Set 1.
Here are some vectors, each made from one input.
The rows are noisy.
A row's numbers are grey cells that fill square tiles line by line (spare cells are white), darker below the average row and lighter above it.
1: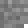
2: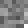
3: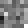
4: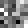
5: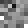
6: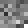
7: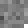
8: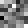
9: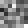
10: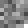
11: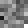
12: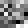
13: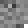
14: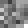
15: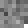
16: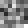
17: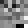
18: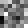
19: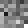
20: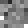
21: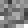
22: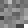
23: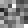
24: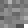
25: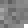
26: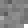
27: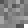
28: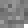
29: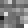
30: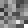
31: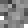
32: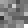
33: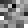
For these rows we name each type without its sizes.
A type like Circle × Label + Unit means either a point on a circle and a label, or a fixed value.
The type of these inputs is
Line.
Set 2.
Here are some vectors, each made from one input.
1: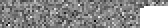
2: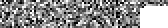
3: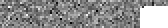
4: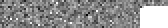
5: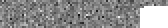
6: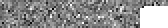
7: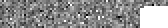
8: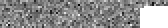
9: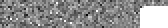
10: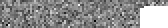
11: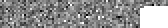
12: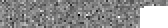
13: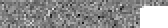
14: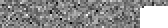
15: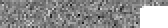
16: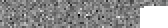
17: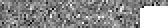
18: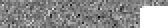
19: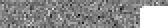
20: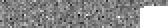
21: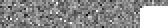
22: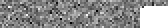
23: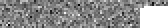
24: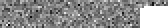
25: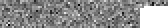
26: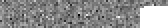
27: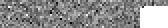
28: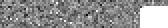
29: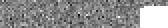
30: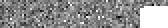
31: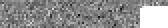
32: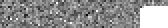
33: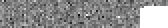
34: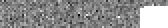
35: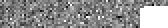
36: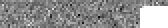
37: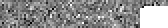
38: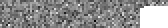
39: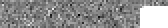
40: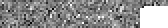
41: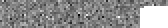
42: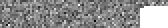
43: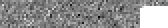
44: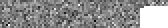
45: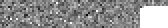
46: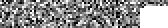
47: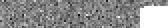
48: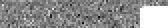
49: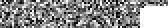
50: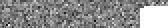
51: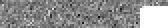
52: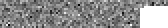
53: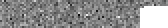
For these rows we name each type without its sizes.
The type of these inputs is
Bool × Bool × Bool + Unit.
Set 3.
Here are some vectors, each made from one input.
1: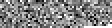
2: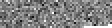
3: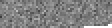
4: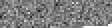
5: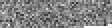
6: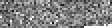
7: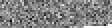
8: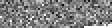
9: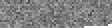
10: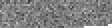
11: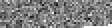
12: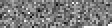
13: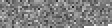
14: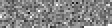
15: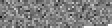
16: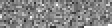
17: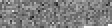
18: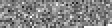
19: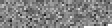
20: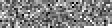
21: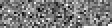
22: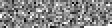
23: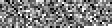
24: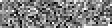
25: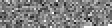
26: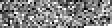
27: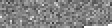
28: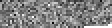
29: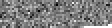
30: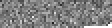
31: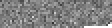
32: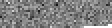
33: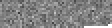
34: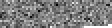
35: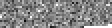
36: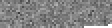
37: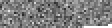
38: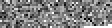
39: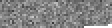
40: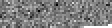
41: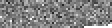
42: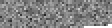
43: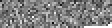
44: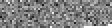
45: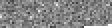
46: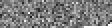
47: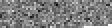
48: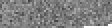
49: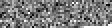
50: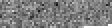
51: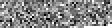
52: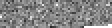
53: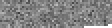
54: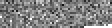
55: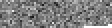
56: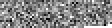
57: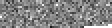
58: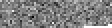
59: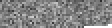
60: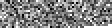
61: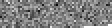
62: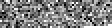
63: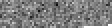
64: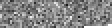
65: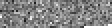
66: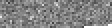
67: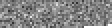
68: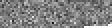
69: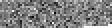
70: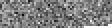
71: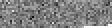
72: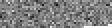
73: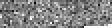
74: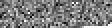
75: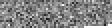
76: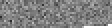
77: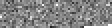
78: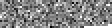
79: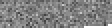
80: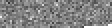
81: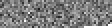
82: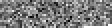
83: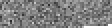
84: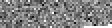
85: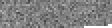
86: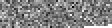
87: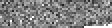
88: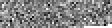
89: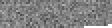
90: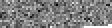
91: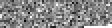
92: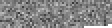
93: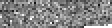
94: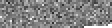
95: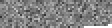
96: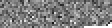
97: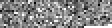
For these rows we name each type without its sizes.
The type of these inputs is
Line.
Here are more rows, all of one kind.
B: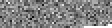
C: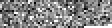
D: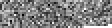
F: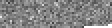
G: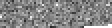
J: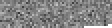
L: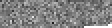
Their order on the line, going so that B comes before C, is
B, D, J, L, F, G, C.
